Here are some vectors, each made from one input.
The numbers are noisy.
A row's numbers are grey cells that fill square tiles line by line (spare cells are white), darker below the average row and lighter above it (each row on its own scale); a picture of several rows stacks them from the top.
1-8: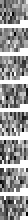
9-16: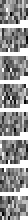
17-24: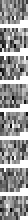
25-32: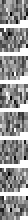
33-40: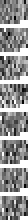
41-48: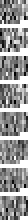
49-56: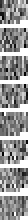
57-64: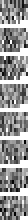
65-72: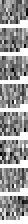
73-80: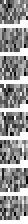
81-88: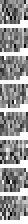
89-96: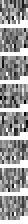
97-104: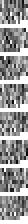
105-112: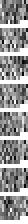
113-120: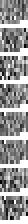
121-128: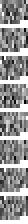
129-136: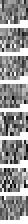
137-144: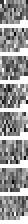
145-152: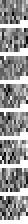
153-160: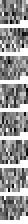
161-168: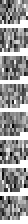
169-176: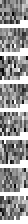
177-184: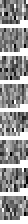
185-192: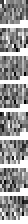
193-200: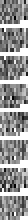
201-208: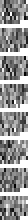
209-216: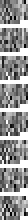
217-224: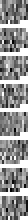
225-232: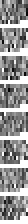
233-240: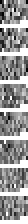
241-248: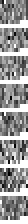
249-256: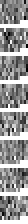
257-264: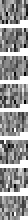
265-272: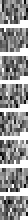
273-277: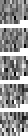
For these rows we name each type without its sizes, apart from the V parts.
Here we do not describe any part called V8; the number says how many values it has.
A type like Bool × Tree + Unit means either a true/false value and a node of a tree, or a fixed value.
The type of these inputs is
Circle + List(Bool × V8).
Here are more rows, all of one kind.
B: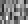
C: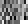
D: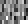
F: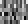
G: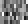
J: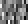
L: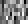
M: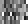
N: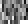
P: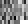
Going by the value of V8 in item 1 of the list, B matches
L and N.
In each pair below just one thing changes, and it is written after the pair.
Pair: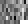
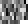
the true/false value in item 2 of the list
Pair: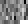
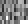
the true/false value in item 1 of the list
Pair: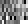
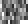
the value of V8 in item 2 of the list
